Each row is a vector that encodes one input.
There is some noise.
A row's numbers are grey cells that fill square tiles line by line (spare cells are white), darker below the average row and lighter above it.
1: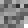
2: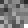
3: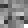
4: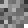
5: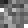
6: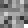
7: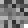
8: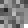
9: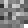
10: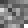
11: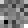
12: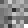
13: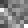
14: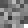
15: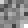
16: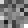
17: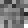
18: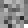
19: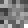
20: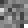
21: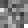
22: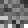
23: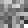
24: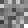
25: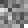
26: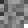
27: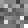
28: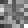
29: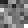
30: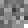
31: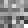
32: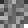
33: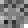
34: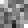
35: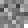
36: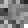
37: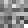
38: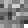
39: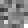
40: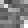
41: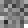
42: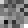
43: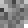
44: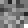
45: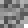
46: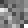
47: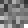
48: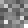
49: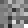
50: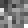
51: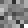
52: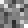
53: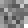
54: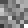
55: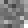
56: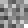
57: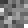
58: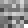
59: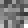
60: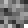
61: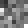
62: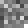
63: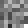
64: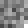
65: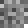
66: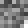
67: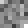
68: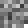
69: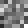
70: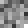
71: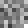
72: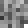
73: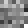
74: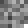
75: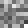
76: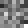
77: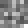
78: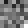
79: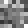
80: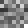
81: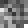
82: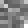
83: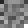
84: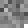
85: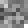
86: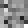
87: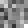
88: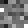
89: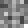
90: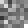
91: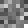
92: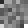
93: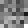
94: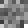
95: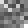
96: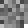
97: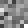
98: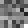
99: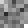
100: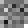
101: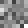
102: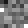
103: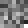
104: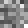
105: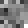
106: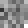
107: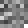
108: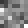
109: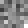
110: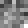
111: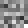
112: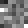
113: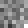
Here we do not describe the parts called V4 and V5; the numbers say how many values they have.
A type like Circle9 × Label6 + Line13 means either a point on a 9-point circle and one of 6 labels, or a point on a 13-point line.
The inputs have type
Bool × Line6 × V4 × V5.
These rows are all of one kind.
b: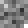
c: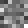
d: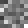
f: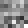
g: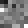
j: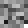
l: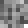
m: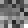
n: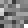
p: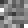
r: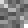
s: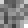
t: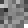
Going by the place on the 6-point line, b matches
n and r.
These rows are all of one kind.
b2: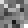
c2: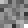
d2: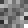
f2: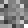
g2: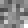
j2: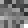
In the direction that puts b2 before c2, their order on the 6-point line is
b2, d2, g2, f2, c2, j2.
